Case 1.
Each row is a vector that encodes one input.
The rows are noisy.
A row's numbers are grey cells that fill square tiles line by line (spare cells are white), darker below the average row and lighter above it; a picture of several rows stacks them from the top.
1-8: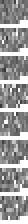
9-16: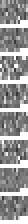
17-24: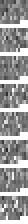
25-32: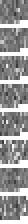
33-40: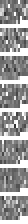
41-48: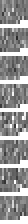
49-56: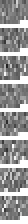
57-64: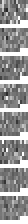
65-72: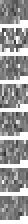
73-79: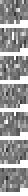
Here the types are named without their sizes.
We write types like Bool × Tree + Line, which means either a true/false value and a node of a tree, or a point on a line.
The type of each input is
Label.
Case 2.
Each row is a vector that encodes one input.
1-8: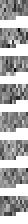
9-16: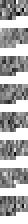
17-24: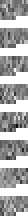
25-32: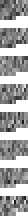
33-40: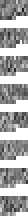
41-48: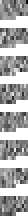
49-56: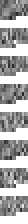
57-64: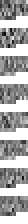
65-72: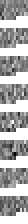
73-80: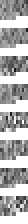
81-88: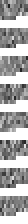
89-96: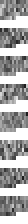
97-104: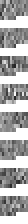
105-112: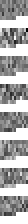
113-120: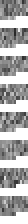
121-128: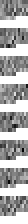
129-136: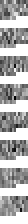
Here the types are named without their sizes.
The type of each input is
Line.
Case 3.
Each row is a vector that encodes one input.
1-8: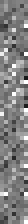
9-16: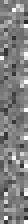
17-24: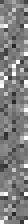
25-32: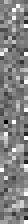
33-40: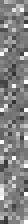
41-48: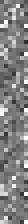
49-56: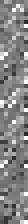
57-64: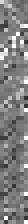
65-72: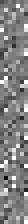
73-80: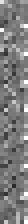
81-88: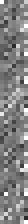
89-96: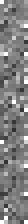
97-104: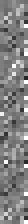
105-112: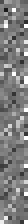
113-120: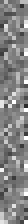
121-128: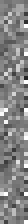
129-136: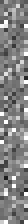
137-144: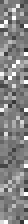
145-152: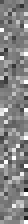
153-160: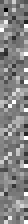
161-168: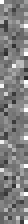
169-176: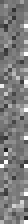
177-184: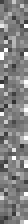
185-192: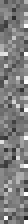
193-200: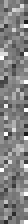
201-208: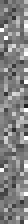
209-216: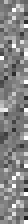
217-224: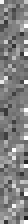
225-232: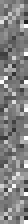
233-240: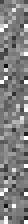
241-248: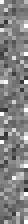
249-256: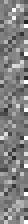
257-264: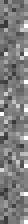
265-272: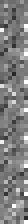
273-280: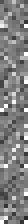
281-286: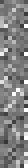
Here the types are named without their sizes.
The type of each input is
Bool × Bool × Bool × Bool.
